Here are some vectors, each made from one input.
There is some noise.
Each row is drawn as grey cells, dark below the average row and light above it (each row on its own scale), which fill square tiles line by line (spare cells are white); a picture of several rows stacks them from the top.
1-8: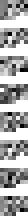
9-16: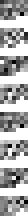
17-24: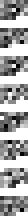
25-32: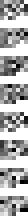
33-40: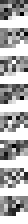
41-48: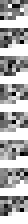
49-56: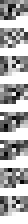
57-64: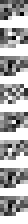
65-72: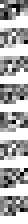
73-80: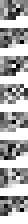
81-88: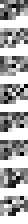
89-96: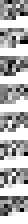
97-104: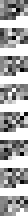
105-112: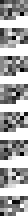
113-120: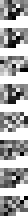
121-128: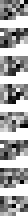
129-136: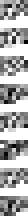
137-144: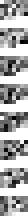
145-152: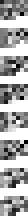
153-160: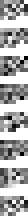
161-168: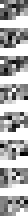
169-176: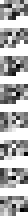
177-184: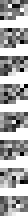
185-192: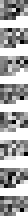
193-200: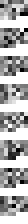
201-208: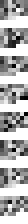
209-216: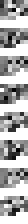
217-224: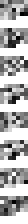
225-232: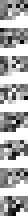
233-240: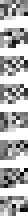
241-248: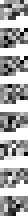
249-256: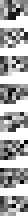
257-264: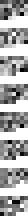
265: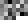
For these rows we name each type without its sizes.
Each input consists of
either a fixed value, or four true/false values.
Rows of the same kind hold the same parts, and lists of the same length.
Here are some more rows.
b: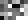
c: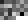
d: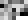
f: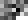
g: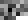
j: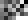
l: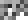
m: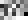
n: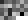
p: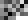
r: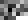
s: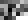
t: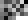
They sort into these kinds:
b
c, d, f, g, j, l, m, n, p, r, s, t

